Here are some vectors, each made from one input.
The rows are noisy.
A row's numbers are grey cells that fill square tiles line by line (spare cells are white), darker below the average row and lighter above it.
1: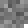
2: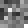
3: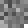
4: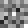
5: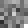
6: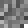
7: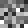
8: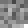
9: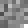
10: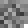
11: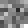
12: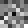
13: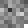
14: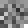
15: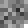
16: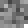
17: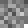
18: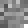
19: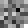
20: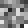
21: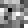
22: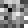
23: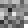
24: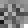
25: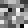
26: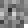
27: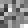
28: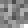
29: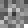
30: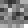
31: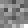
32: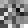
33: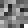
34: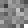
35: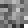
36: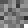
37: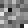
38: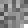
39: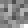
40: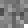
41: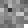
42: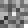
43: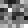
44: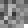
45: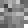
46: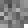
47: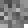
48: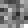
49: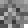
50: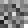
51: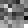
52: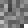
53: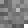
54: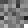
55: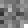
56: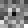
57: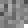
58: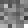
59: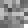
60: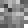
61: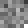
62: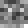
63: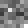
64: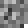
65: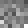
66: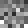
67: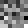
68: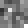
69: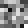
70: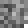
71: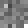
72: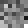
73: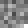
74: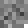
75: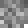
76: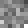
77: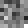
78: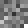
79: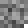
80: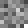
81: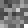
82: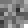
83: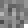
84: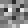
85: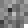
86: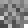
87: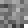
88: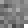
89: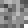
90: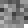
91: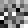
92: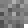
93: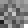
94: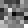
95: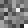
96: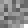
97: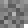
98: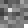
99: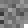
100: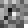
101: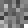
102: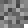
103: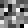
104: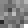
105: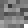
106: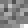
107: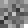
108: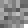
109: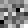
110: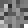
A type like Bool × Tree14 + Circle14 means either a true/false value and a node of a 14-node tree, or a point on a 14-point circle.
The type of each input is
Circle9 × (Tree9 + Unit).
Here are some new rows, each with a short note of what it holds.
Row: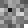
a point on a 9-point circle
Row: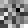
a point on a 9-point circle and a node of a 9-node tree
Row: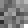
a point on a 9-point circle and a node of a 9-node tree
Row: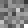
a point on a 9-point circle
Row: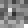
a point on a 9-point circle
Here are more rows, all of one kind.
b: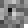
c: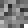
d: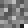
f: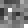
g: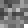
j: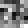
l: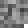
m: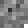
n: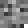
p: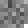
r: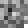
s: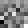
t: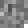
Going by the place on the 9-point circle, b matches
j and m.
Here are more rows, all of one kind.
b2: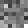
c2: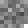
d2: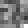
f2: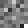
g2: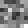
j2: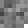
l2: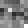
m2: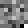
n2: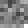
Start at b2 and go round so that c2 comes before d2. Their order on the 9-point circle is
b2, c2, l2, j2, m2, f2, d2, g2, n2.
